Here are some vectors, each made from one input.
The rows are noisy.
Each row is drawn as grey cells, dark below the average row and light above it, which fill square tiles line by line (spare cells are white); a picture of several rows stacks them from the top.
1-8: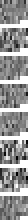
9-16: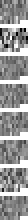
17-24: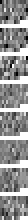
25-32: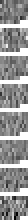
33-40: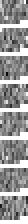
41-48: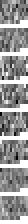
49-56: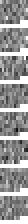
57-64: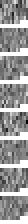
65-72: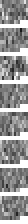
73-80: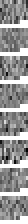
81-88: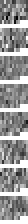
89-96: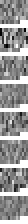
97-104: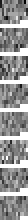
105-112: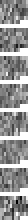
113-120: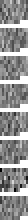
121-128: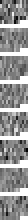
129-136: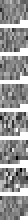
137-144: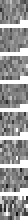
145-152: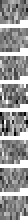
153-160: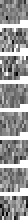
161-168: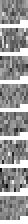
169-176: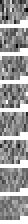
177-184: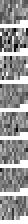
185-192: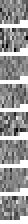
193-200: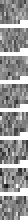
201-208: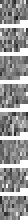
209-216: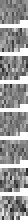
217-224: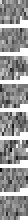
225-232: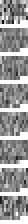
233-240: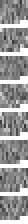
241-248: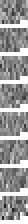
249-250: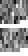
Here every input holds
one of 7 labels, together with either a point on a 19-point circle, or a fixed value.
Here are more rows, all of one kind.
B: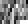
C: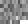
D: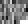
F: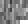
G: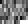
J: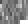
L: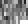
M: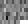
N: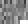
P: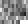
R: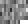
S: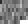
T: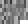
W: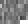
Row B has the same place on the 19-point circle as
F, L, N and T.
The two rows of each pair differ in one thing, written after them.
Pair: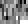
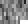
the place on the 19-point circle
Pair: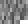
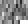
the label
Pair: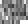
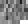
the label
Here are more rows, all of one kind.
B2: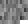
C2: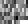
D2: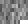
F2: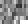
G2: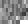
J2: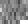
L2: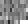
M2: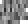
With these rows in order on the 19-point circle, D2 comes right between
J2 and L2.
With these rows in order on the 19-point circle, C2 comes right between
B2 and F2.
